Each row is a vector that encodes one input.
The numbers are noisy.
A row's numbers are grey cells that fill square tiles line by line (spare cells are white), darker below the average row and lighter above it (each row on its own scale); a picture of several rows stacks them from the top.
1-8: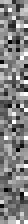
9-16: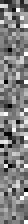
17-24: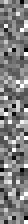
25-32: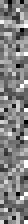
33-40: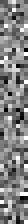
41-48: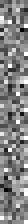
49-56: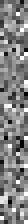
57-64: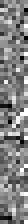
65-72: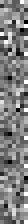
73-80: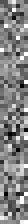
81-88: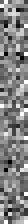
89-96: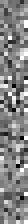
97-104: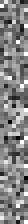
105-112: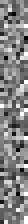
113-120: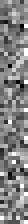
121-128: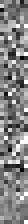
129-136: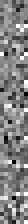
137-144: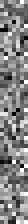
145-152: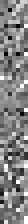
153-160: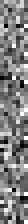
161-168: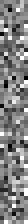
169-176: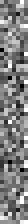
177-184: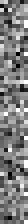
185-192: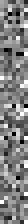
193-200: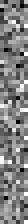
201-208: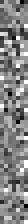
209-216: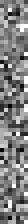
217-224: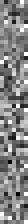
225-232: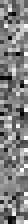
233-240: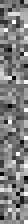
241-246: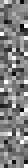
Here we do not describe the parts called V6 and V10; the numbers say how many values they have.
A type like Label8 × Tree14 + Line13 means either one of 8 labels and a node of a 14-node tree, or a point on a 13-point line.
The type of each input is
(Bool × Circle8 + V6) × V10 + Unit.
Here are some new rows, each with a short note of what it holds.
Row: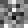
a fixed value
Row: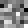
a point on an 8-point circle, a true/false value and a value of V10
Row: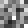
a value of V6 and a value of V10
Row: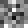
a fixed value
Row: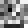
a point on an 8-point circle, a true/false value and a value of V10
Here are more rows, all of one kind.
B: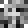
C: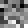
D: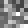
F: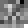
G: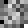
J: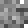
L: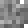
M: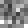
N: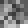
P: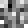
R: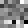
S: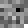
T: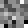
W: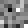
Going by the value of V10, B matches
J, L, P and S.
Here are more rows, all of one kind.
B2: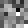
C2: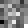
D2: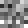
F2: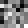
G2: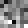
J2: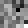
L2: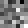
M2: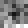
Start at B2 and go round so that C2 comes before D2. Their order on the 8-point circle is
B2, C2, L2, D2, M2, F2, J2, G2.
